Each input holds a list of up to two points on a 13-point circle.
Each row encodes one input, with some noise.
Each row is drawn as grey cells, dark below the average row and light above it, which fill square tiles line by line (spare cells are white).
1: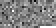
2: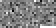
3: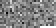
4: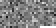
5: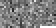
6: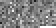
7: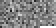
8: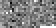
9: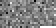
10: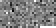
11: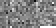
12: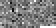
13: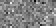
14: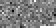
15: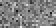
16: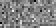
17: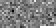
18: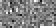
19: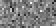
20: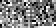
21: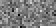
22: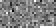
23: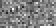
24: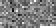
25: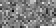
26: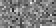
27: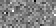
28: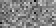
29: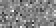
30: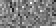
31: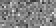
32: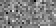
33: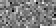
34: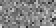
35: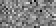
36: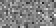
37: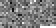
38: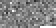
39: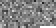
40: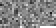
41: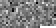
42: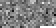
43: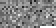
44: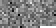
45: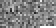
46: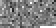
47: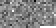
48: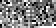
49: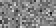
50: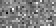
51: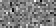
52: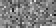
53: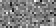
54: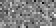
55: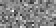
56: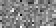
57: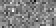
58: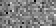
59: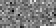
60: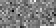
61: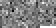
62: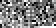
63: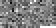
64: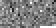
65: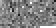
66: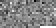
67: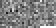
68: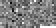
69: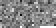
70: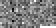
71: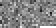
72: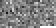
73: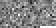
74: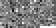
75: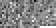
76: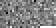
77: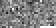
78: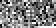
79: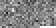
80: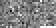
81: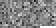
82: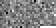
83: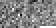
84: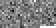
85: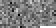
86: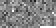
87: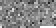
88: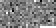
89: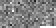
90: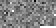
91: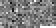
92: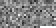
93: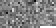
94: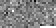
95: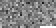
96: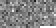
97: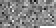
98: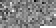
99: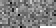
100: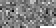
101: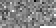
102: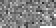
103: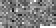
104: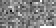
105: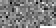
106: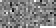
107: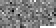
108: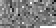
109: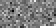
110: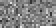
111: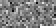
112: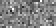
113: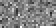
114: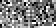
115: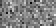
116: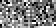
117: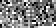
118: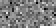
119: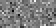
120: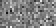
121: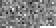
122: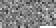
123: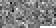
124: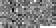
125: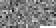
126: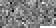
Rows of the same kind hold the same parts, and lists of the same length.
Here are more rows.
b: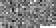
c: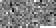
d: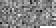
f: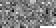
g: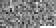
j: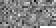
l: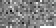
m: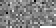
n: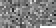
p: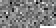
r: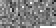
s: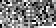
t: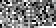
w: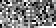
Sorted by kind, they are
b, c, f, n, p, r
d, g, j, l, m
s, t, w

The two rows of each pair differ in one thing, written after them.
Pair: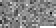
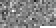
the place on the 13-point circle in item 1 of the list
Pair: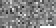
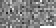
the place on the 13-point circle in item 2 of the list
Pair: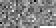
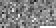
the place on the 13-point circle in item 2 of the list
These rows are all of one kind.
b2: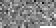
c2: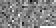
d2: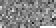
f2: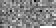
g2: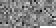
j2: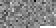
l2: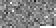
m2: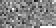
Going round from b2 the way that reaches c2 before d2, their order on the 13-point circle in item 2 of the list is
b2, g2, j2, c2, m2, d2, l2, f2.
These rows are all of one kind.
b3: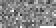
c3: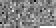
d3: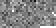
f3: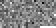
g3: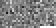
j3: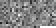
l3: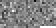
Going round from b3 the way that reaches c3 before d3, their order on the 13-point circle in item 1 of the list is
b3, c3, j3, g3, d3, l3, f3.
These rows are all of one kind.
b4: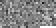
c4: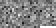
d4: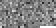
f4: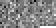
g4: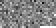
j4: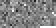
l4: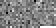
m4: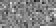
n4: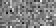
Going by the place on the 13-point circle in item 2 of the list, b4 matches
l4, m4 and n4.
